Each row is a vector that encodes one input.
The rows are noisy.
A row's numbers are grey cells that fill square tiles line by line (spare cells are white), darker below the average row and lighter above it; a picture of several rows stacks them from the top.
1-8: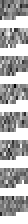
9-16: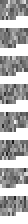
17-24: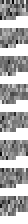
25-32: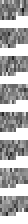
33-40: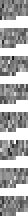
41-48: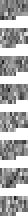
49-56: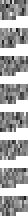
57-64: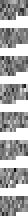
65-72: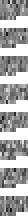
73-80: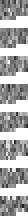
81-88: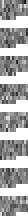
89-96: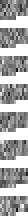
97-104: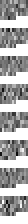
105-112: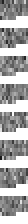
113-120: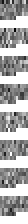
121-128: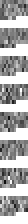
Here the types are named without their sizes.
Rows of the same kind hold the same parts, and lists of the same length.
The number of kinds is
2.
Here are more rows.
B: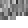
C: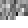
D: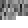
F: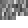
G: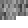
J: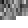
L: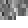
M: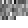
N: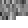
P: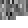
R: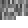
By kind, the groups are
B, C, M, N
D, F, G, J, L, P, R

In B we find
a point on each of two circles and a true/false value.
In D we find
a point on a circle and a point on a line.
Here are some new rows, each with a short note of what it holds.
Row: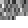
a point on each of two circles and a true/false value
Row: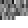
a point on a circle and a point on a line
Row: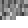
a point on a circle and a point on a line
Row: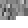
a point on each of two circles and a true/false value
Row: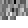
a point on each of two circles and a true/false value
